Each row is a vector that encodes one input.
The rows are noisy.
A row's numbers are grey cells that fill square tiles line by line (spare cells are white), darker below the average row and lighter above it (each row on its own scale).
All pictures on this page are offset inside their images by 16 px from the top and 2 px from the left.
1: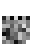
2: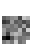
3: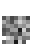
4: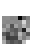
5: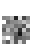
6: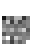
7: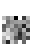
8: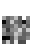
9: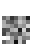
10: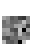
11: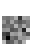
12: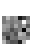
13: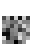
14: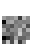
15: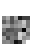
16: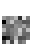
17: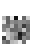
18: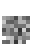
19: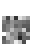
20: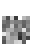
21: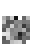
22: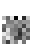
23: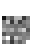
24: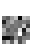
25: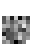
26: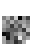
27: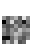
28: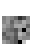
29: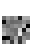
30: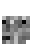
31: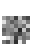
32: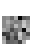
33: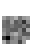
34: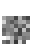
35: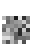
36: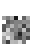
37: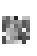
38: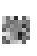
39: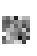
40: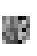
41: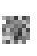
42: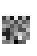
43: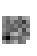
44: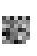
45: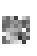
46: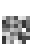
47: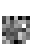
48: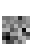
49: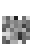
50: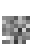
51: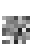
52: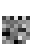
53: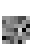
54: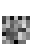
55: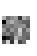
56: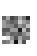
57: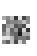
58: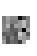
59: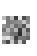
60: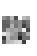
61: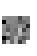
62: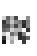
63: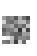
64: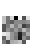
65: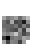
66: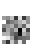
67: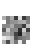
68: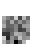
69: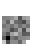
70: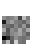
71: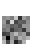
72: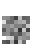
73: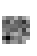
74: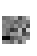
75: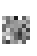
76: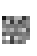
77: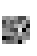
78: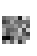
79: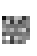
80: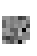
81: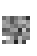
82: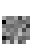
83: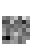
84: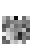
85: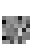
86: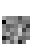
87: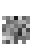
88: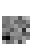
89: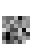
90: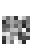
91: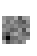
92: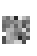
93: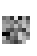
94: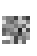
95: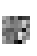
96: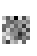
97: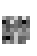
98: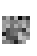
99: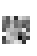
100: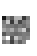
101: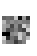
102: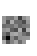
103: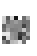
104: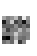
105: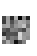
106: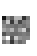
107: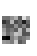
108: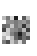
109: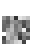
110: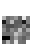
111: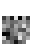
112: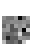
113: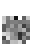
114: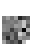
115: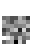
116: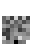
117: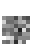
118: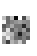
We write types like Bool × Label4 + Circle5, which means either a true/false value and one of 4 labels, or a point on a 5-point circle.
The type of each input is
List2(Line7).
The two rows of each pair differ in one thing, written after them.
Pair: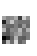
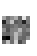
the place on the 7-point line in item 2 of the list
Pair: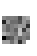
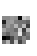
the place on the 7-point line in item 2 of the list
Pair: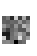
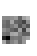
the place on the 7-point line in item 1 of the list
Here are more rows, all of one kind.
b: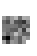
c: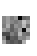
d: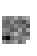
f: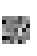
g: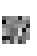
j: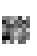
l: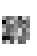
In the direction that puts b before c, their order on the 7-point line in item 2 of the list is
b, d, j, l, c, g, f.
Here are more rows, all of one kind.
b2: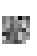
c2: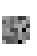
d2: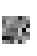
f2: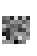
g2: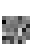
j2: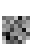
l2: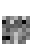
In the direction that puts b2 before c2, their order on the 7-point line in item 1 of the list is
f2, b2, j2, c2, d2, g2, l2.
